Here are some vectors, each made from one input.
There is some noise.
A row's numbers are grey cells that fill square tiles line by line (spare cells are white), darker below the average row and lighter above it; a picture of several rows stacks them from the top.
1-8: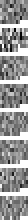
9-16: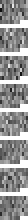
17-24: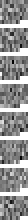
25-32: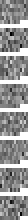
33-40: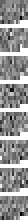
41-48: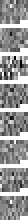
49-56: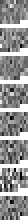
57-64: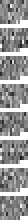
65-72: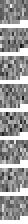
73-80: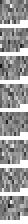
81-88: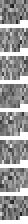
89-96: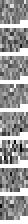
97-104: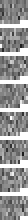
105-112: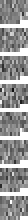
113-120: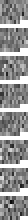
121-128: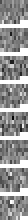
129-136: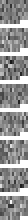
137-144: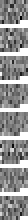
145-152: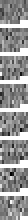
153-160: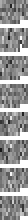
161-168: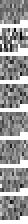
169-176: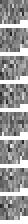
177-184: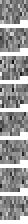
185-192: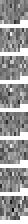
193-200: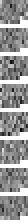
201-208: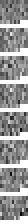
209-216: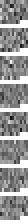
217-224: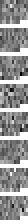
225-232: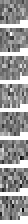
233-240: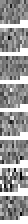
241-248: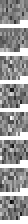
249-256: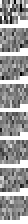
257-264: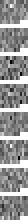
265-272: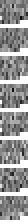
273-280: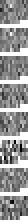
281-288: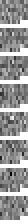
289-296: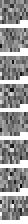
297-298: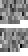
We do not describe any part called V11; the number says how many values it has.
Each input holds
a list of up to two items, each a true/false value and a value of V11.
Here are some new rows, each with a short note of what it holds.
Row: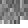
a list of two items
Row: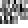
the empty list
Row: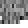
a list of one item
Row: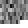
a list of one item
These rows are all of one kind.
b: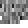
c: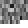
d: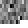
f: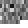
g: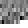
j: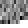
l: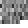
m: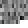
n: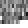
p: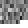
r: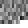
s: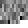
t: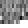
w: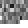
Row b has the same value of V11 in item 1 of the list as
f, s and w.
